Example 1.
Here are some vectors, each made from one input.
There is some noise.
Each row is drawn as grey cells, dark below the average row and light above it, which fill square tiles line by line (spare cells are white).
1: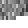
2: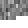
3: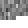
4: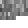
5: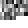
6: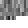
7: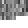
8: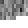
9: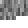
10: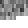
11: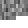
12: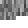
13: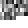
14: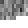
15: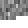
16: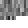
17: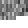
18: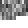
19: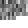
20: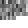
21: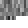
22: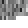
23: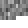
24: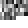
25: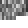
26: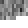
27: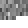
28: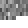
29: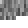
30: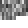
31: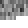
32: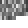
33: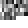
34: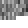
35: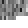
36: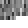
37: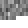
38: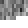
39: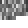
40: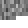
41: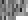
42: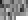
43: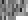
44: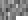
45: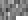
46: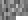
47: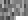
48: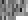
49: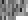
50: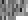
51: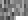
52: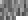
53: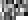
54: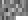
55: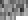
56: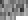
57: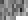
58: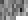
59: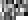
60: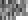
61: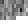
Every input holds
a list of up to two points on a 5-point line.
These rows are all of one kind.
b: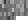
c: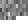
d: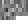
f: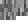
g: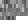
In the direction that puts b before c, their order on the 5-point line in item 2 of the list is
d, b, f, c, g.
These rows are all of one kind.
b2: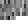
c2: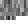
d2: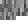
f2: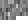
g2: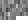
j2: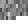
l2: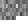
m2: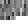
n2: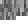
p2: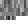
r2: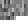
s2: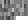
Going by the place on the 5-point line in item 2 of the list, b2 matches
m2, r2 and s2.
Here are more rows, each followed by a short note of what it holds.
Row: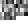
the empty list
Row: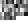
the empty list
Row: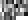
the empty list
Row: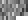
a list of two items
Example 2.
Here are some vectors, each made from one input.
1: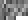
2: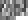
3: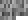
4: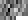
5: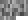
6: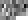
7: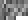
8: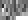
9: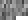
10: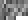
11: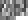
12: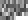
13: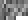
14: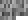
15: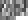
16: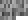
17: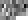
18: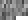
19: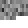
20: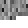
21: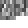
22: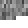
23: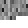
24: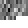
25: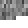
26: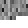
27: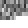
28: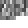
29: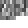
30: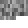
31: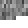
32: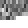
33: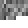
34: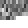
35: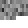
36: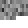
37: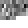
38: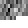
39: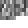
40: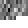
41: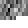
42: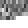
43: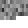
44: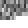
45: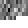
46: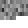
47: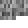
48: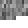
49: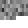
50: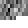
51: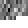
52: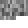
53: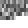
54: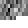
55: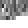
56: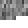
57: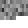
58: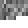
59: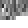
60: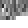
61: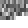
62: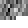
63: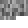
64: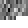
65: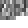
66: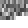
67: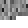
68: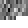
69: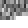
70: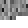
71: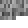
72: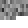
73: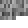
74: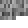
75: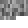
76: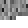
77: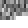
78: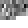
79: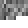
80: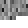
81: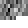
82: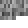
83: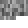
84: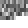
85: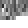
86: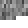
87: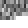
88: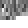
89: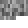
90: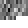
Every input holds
either a point on a 6-point line, or a point on an 8-point line.
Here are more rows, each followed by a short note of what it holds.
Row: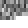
a point on a 6-point line
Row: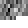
a point on an 8-point line
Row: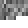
a point on an 8-point line
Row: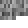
a point on an 8-point line
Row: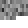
a point on an 8-point line
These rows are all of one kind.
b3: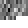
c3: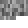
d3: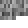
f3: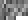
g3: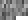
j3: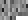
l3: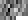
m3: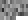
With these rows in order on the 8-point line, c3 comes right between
d3 and m3.
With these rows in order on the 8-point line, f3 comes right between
b3 and g3.
